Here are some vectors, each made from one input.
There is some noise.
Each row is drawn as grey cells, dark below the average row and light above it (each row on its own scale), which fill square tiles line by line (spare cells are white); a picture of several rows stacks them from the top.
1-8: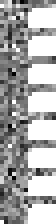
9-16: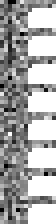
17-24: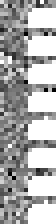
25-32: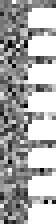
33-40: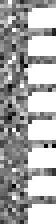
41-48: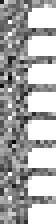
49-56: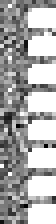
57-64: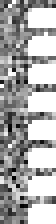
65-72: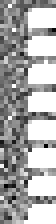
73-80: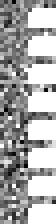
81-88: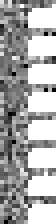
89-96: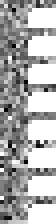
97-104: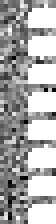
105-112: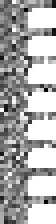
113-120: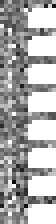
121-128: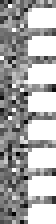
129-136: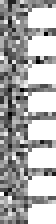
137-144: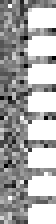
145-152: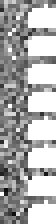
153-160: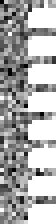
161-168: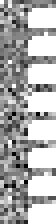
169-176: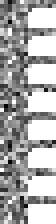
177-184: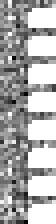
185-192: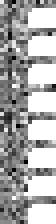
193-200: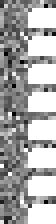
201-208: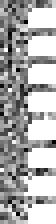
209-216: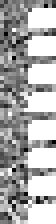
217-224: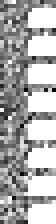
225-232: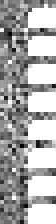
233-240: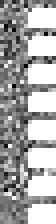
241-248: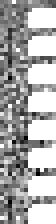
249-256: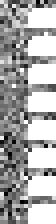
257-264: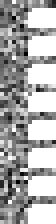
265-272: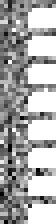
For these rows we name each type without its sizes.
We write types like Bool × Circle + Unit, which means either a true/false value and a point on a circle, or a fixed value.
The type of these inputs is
Bool × Bool × Bool × Label × Label.
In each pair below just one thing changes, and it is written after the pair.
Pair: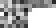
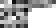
one of the two labels
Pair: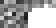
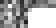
one of the two labels
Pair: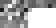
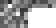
one of the two labels
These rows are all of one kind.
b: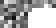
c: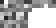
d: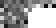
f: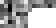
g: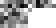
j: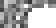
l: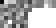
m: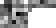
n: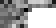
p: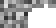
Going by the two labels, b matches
c, j, l and p.
